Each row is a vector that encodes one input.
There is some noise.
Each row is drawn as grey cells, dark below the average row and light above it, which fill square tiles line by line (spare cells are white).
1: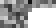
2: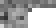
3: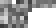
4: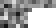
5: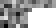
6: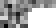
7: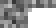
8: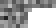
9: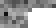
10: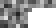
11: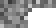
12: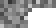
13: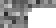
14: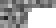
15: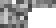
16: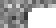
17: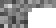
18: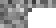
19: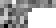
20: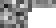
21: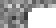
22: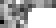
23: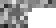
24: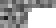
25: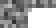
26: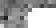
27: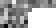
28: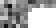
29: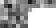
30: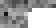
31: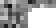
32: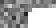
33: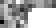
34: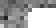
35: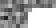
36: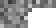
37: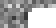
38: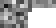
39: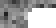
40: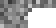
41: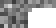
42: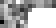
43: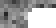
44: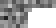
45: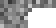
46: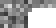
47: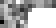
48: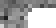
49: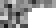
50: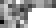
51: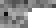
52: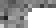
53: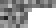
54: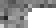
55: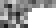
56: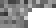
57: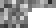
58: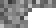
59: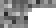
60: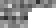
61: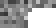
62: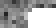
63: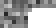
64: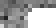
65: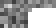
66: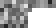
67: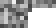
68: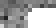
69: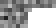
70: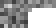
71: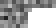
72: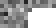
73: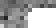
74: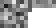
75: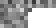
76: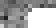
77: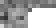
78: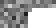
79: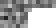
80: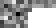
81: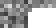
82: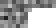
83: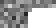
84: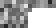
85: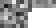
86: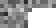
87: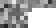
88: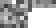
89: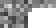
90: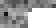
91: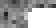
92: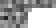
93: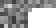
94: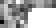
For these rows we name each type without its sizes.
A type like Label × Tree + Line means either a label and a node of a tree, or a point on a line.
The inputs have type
Bool × Bool × Bool × Bool + List(Line).
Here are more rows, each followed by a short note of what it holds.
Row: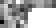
the empty list
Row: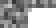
four true/false values
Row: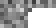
four true/false values
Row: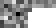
a list of one item
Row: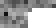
four true/false values
